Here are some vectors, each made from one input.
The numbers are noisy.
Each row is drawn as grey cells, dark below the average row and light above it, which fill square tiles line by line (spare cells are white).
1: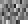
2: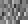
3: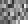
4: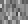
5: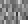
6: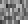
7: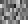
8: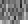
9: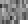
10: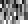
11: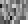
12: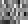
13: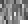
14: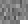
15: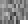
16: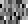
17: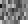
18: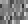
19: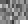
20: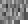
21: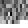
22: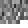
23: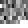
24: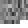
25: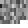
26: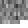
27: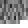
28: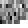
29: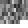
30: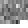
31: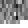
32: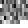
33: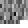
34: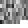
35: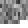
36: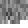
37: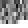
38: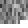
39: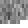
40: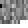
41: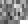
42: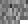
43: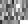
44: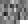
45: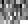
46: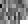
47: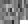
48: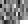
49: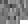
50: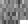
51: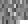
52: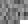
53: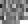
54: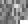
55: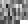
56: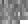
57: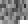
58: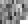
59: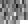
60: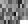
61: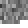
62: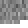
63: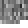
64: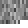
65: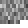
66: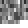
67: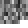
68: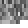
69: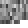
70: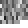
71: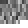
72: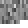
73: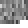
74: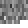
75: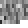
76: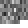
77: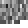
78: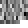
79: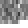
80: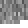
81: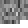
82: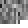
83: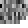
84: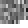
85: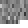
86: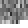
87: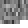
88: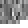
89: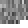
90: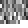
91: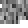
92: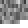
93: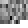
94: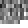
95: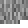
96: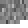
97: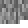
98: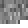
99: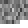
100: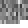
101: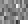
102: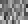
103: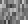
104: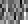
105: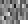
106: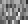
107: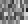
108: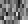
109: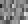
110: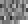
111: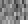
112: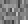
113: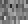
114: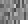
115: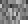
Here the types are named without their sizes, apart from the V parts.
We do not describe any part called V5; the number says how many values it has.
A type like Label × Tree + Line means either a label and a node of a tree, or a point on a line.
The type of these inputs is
List(Line) × V5.
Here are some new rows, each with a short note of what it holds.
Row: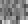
a value of V5, together with a list of two items
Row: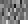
a value of V5, together with the empty list
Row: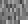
a value of V5, together with the empty list
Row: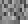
a value of V5, together with a list of two items
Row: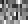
a value of V5, together with a list of two items
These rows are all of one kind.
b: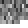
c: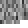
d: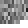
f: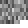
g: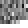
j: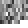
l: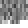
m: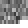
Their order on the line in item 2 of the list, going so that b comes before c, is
m, d, b, l, j, c, g, f.
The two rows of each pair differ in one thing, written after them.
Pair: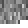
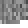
the place on the line in item 1 of the list
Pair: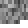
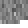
the place on the line in item 1 of the list
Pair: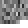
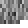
the place on the line in item 1 of the list
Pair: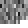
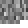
the place on the line in item 1 of the list
